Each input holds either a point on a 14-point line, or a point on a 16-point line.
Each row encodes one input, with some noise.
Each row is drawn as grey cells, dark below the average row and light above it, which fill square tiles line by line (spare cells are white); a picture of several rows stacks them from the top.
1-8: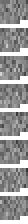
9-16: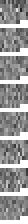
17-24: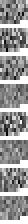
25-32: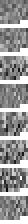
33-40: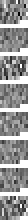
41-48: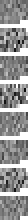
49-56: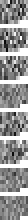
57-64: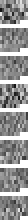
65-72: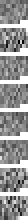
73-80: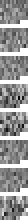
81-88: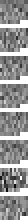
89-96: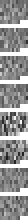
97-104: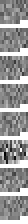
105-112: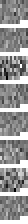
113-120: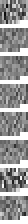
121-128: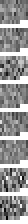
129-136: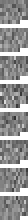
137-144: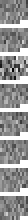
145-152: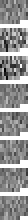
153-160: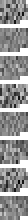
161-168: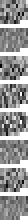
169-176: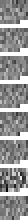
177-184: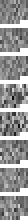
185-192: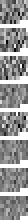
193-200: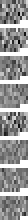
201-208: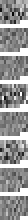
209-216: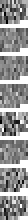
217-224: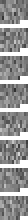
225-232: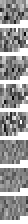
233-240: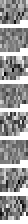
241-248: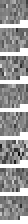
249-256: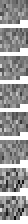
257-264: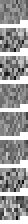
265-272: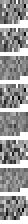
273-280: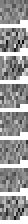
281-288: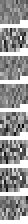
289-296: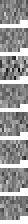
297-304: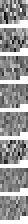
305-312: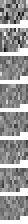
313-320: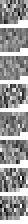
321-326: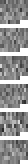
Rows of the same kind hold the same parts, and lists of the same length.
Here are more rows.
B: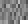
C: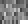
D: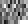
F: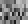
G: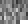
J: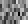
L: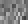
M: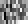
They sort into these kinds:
B, C, G, L
D, F, J, M

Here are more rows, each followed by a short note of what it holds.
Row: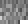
a point on a 16-point line
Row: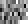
a point on a 14-point line
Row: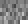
a point on a 16-point line
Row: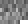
a point on a 16-point line
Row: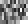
a point on a 14-point line
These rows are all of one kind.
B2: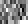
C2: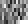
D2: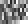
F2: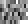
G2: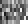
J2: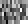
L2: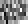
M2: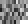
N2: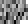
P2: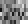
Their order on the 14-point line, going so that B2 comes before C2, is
G2, J2, L2, B2, D2, C2, F2, M2, P2, N2.
